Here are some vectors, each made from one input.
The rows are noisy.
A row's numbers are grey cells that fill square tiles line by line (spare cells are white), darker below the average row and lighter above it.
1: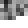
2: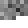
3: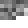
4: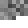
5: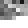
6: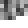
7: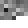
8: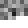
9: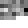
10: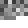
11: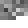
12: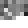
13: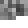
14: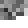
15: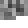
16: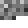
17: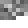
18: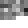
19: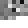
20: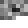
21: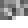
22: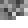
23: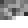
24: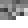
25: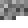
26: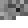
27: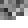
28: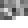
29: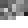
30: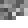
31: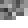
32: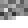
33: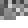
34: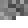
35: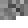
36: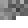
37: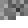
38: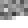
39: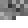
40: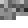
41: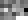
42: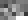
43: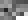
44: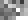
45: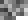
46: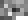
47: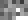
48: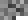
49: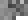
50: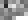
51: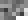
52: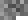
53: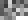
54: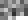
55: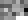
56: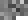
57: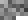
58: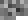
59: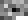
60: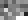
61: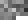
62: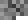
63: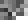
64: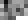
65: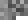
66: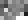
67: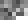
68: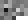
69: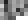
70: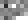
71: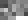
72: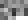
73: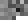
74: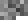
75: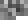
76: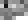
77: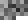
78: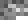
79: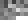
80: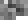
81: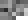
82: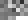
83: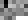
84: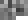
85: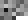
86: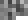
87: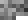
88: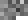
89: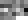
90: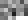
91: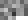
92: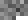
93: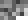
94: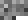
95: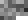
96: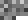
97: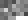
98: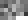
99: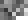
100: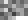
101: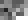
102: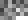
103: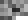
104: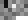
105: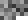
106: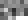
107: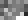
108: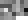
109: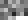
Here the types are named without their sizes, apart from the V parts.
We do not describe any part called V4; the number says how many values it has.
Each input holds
a value of V4, together with either a label, or a point on a line.
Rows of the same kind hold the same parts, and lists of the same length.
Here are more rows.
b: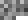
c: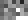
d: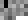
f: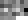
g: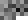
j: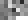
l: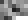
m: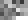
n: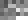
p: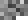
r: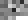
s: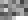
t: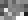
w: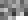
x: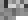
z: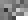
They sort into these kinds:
b, g, l, p, z
c, d, f, j, m, n, r, s, t, w, x

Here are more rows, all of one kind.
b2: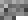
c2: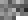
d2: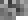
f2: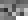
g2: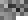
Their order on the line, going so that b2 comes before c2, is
b2, c2, g2, f2, d2.
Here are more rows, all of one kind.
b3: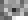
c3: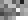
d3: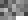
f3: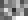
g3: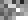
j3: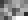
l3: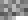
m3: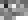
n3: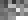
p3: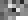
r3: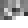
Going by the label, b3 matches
c3, g3, l3 and m3.
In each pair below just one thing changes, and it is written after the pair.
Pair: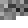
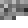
the place on the line
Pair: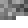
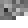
the value of V4
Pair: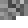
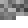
the place on the line
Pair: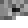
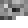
the place on the line
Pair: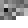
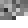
the place on the line
